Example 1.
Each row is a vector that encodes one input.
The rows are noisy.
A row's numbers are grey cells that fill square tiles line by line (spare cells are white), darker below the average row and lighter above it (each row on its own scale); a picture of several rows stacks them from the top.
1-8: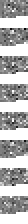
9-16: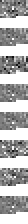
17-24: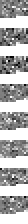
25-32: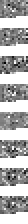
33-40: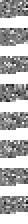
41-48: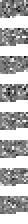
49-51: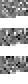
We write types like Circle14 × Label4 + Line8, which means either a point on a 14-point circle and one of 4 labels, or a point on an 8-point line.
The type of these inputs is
Circle10 + Unit.
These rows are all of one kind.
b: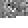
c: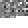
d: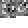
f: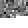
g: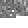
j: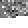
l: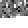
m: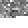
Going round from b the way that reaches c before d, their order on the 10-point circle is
b, g, f, l, c, d, j, m.
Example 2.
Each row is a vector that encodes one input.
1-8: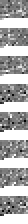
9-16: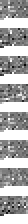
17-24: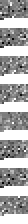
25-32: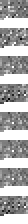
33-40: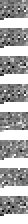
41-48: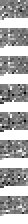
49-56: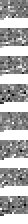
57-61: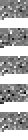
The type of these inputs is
Line8.
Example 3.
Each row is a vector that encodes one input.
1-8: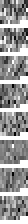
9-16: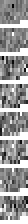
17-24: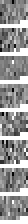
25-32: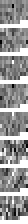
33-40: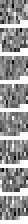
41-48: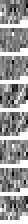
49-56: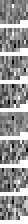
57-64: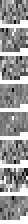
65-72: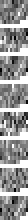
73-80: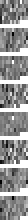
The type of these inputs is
Bool × Bool × Bool × Bool + Unit.
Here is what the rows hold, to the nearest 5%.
About 10% of them hold a fixed value. The rest hold four true/false values.
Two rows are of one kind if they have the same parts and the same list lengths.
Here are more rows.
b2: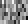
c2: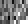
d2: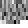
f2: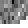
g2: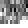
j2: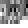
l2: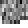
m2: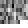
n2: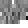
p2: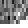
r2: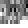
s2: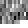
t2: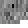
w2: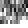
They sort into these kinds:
b2, c2, d2, f2, l2, m2, n2, p2, s2, t2
g2, j2, r2, w2

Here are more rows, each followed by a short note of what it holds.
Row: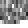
four true/false values
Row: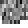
four true/false values
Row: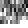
a fixed value
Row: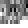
a fixed value
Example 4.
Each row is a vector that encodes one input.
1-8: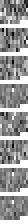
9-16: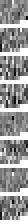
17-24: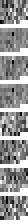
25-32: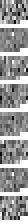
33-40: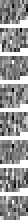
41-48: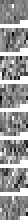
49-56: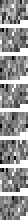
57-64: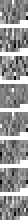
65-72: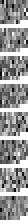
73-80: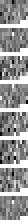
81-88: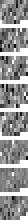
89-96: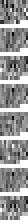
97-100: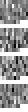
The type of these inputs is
Bool × Bool × Bool × Bool + Unit.
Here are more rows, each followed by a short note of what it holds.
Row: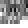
a fixed value
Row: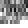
a fixed value
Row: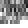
a fixed value
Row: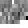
four true/false values
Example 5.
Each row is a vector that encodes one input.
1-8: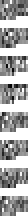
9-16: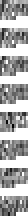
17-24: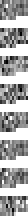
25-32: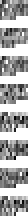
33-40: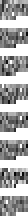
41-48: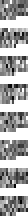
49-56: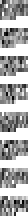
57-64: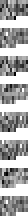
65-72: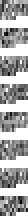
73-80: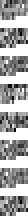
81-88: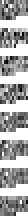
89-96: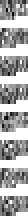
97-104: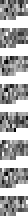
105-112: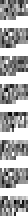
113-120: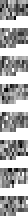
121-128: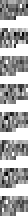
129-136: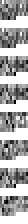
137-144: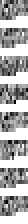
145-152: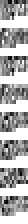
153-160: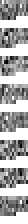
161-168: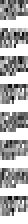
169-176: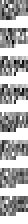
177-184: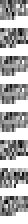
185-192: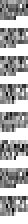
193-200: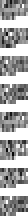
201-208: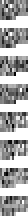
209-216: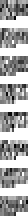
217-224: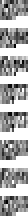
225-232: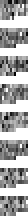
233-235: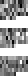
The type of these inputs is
Circle16.
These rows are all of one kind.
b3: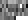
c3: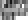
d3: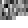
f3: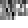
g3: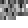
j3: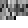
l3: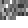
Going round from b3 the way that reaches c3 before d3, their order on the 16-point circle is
b3, j3, l3, g3, f3, c3, d3.
